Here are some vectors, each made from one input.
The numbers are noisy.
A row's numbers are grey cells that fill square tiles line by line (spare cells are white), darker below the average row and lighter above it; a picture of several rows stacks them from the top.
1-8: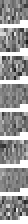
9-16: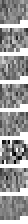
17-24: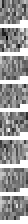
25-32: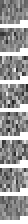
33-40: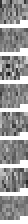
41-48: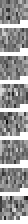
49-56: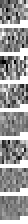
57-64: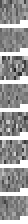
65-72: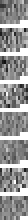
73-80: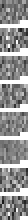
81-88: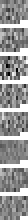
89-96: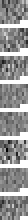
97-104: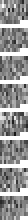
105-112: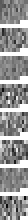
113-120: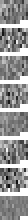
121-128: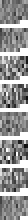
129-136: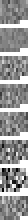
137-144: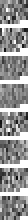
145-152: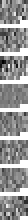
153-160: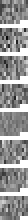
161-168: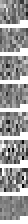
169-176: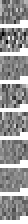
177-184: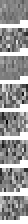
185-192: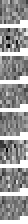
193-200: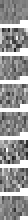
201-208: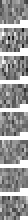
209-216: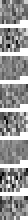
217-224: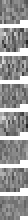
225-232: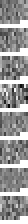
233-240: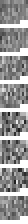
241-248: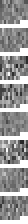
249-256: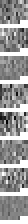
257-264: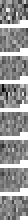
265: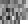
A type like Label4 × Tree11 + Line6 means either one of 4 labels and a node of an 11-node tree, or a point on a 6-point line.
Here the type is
(Bool × Bool × Bool × Bool + Label12) × Line9.
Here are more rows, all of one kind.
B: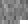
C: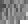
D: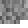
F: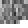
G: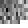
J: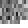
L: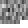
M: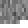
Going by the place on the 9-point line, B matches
J and M.
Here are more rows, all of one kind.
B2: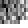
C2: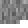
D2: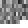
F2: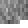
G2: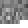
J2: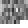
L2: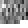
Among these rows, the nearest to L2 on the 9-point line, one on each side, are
C2 and G2.
